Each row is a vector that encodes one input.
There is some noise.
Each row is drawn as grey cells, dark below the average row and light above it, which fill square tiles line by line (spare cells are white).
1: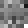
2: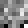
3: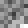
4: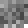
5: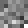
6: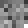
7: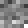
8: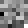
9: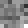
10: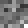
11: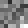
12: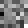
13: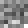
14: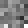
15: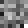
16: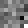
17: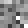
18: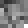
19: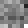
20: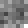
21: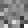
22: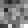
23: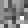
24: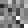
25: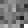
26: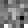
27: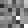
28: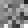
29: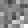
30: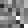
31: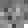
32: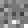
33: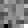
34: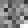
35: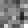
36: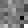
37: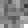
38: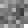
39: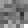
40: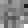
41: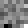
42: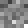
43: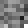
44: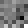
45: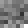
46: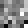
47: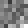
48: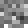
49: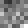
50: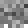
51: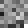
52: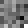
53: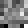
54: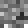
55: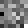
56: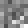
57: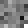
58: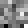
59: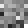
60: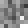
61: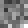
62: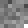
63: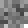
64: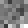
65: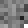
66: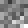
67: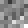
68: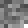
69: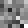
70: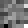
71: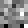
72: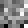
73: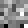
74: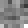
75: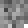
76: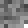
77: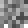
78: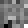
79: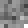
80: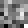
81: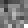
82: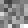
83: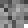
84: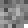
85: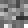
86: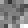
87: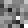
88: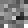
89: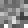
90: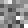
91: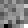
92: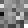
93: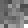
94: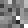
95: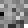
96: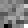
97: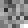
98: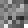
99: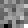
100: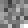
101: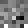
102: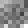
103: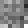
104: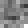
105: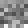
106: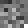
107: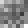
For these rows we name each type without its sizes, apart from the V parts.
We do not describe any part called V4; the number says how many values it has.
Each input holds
a node of a tree, together with either three true/false values, or a value of V4.
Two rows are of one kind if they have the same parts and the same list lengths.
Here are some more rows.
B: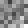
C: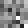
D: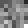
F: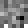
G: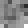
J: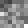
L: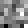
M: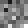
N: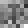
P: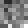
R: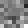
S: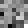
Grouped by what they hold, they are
B, D, F, G, J, M, N, P, R
C, L, S

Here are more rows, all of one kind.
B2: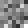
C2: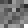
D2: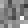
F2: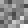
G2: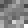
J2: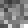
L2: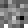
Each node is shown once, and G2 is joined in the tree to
F2 and L2.
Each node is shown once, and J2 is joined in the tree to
C2 and L2.
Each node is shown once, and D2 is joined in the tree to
B2 and L2.
